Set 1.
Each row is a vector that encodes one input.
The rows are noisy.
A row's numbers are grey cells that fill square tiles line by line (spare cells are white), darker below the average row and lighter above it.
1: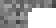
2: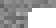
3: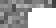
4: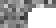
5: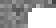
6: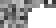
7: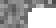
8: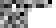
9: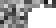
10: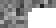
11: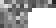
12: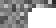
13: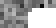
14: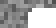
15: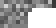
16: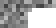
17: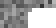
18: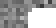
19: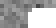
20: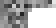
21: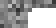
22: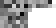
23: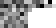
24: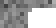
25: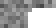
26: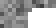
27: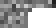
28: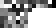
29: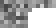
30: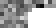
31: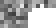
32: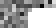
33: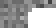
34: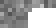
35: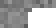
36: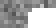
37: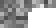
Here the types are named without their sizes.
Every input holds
a point on a line, together with either a fixed value, or three true/false values.
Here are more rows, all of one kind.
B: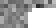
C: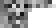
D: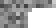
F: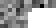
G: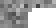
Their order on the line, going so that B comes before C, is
G, B, D, F, C.
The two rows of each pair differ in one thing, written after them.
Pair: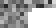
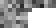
one of the three true/false values
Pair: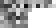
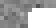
one of the three true/false values
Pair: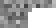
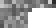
the place on the line
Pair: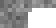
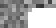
one of the three true/false values
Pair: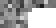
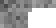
one of the three true/false values
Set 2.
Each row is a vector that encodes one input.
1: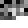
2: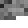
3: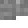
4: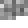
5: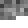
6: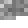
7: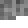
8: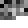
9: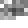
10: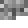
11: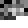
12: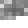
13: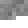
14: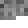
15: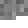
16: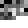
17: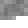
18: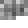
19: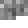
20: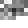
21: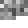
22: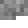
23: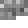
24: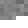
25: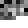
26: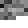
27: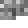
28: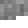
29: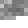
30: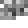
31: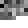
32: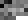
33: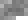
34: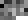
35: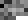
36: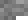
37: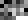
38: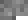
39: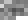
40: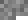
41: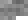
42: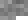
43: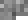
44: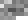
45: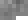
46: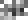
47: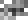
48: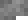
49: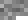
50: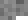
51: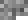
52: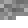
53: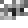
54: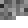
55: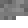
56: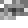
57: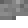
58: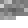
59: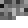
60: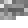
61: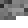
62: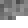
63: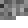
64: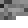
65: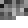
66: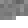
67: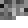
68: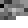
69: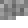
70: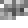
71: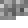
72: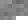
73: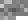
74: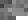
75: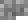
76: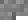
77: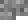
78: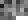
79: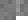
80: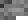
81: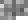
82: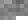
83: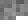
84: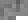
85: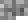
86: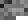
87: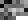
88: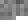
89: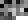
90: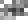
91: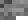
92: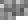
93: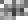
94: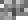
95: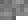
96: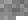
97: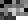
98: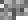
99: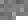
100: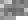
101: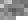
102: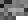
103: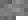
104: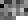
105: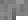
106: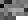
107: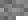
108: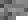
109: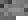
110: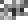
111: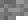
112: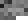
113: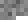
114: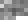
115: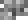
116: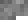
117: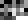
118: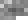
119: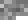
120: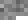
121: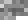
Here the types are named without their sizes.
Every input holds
a point on a line and a true/false value.
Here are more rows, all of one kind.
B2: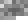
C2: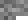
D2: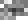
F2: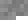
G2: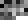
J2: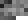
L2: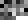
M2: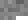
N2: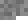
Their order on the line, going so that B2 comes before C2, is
J2, D2, M2, G2, L2, N2, B2, F2, C2.
